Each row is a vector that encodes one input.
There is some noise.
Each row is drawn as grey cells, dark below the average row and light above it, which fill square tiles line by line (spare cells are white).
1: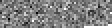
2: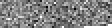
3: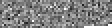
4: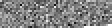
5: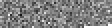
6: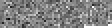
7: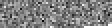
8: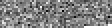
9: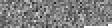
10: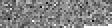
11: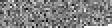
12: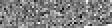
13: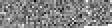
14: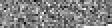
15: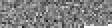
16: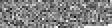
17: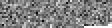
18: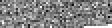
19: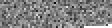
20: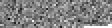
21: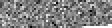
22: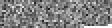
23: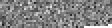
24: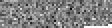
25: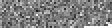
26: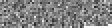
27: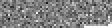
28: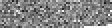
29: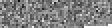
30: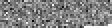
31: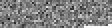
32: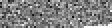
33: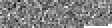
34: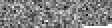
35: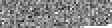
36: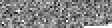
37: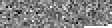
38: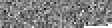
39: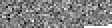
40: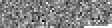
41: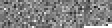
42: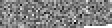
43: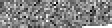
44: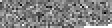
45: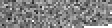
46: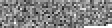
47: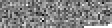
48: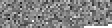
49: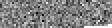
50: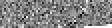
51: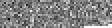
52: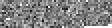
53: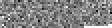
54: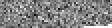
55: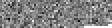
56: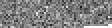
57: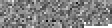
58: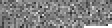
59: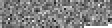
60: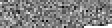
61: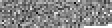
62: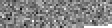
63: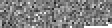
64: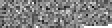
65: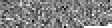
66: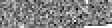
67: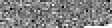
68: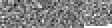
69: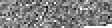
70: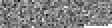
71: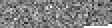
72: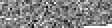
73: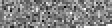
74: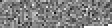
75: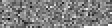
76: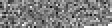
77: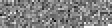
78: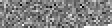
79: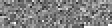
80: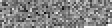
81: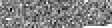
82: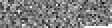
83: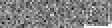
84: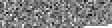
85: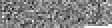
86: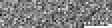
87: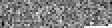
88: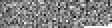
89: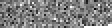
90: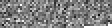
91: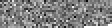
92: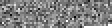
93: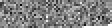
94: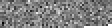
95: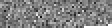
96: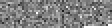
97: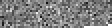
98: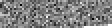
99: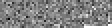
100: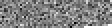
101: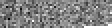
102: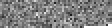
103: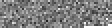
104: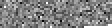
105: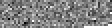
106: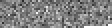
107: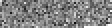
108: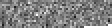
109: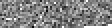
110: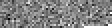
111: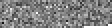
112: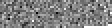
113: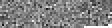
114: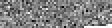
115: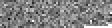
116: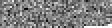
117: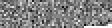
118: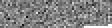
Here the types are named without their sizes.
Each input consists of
a point on a line, together with either a point on a circle, or a point on a line.
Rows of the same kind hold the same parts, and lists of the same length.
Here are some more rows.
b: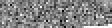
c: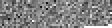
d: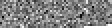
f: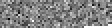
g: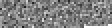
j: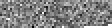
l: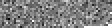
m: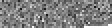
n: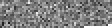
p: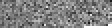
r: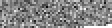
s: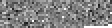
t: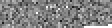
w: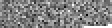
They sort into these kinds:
b, d, j, r, w
c, f, g, l, m, n, p, s, t

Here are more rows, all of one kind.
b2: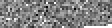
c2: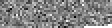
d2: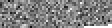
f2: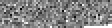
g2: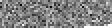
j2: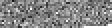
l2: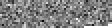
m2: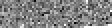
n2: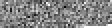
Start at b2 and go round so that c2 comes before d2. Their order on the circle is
b2, c2, f2, l2, g2, d2, m2, j2, n2.
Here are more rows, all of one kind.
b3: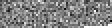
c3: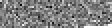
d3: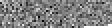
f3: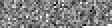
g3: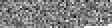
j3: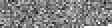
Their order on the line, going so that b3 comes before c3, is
j3, b3, g3, c3, d3, f3.
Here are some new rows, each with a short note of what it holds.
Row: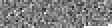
a point on each of two lines
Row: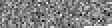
a point on a circle and a point on a line
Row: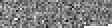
a point on each of two lines
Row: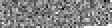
a point on a circle and a point on a line
